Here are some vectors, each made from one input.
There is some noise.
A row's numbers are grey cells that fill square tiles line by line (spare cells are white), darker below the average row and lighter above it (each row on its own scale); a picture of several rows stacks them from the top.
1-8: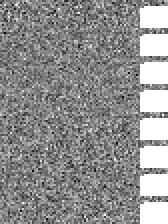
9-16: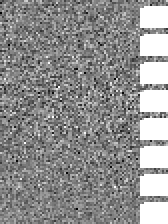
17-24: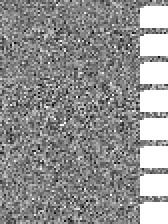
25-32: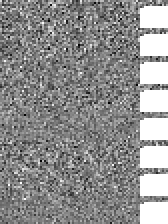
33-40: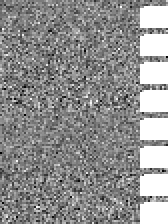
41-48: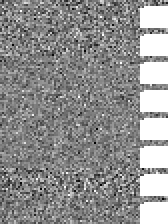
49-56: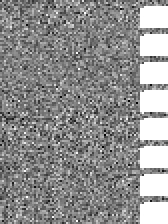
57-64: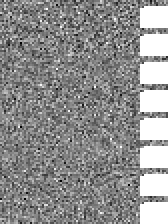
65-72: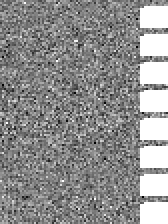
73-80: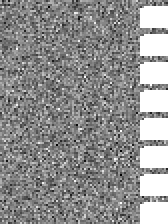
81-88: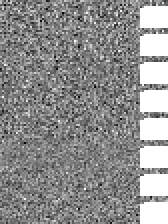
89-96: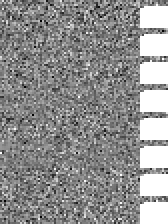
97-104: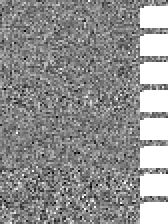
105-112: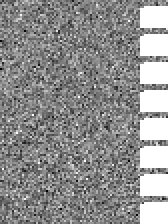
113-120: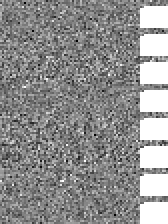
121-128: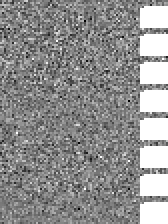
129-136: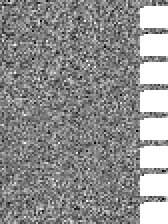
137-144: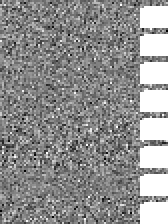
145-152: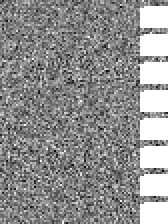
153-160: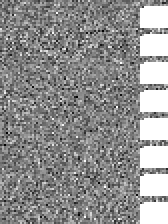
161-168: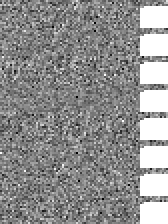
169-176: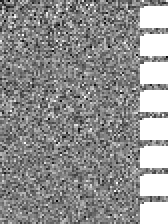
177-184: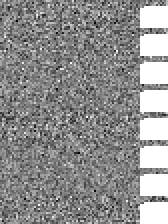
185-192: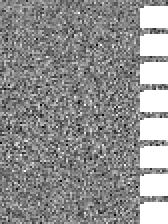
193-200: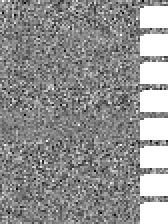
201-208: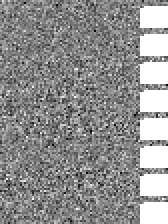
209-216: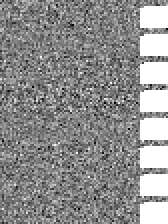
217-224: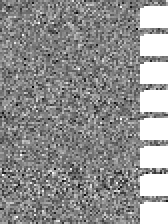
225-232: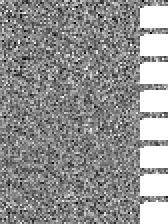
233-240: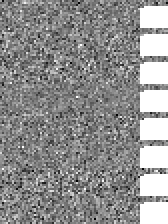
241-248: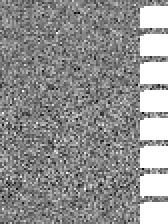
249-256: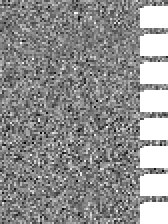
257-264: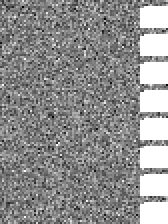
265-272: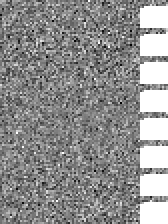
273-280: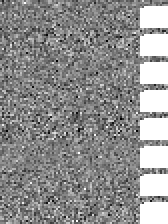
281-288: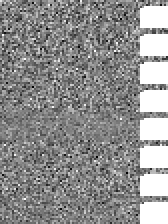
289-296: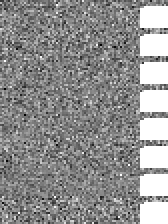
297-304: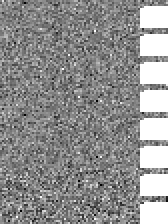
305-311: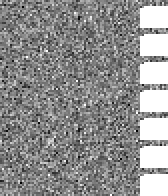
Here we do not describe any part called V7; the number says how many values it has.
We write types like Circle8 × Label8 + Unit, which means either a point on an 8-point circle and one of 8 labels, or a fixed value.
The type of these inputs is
Bool × (Circle9 × Circle10 × Line8 + List2(V7)).
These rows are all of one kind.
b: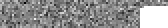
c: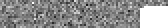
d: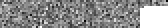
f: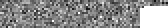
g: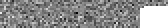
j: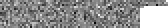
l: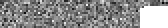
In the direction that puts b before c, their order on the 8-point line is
b, c, f, l, j, g, d.
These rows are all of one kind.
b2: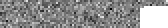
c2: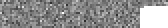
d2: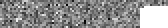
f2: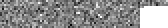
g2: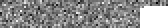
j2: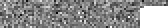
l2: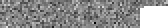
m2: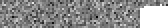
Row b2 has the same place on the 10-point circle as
c2 and d2.
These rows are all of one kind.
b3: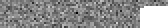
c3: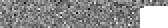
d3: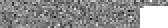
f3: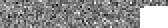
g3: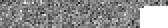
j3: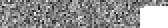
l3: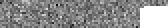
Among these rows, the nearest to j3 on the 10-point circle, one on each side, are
f3 and l3.
